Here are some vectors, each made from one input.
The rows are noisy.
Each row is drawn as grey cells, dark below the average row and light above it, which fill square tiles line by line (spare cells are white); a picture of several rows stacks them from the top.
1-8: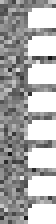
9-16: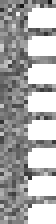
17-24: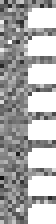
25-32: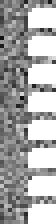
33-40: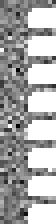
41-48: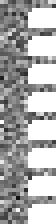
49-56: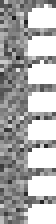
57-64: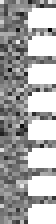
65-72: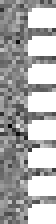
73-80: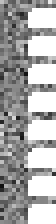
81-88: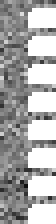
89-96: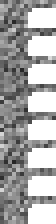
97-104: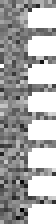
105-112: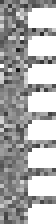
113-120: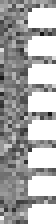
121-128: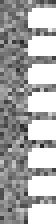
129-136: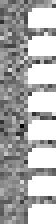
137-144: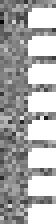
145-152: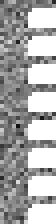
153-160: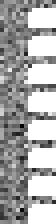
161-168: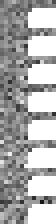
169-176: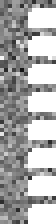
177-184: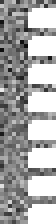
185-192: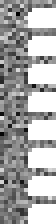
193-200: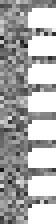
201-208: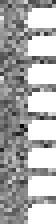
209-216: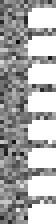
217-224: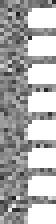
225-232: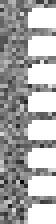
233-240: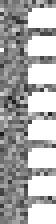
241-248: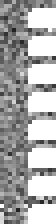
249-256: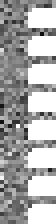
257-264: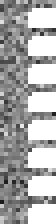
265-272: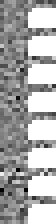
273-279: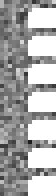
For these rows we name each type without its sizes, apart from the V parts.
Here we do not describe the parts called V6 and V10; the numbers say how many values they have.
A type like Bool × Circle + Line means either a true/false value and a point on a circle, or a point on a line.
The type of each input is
((Label + Line) × Line + V6) × V10.
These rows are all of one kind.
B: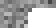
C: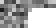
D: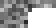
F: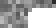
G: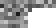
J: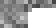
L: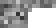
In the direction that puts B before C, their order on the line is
B, L, D, G, C, F, J.
